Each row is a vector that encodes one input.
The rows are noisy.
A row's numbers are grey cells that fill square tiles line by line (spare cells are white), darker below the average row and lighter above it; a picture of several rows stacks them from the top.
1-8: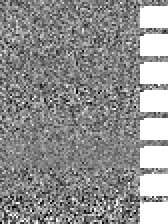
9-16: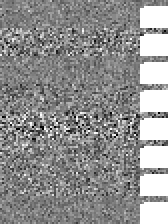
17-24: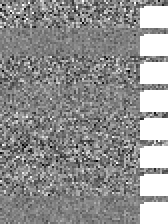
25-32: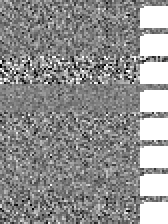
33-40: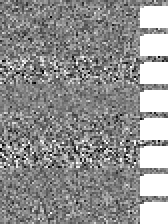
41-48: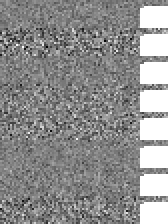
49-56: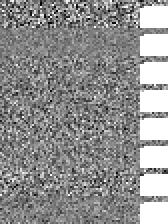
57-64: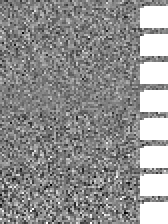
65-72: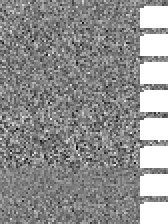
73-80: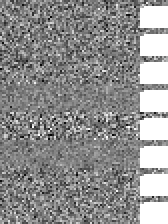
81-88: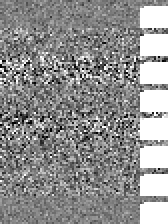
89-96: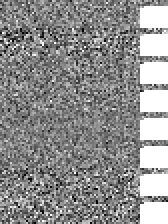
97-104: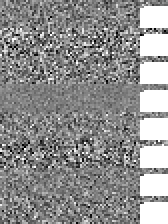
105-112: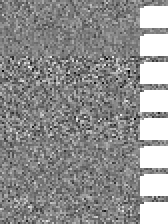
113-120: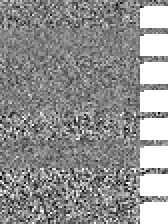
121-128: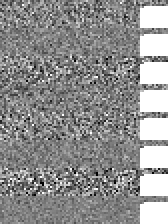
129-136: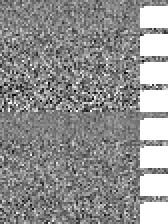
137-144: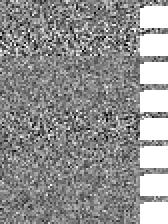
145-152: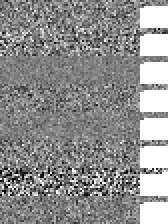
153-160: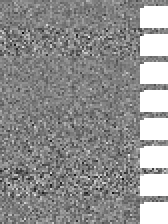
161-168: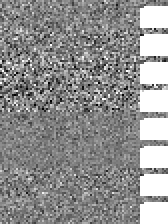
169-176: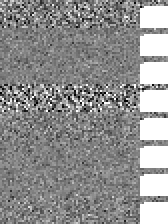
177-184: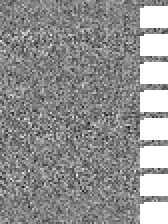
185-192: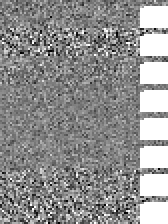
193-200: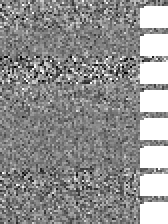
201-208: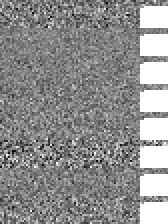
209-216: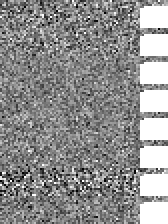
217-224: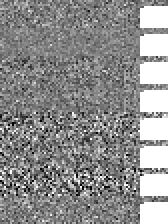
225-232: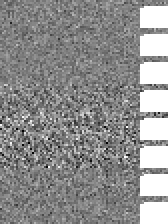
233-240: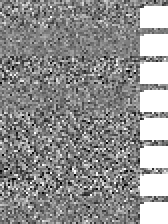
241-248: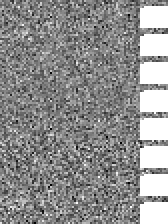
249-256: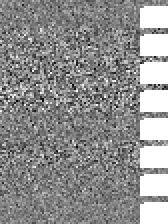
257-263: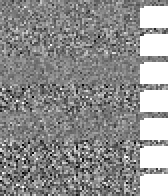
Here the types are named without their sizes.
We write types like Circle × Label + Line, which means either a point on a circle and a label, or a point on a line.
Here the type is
Line + Tree.
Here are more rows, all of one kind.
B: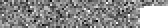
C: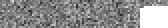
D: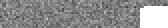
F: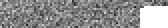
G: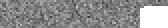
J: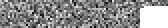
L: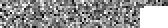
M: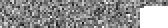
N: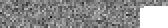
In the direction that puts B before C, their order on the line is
M, B, J, C, L, N, G, D, F.
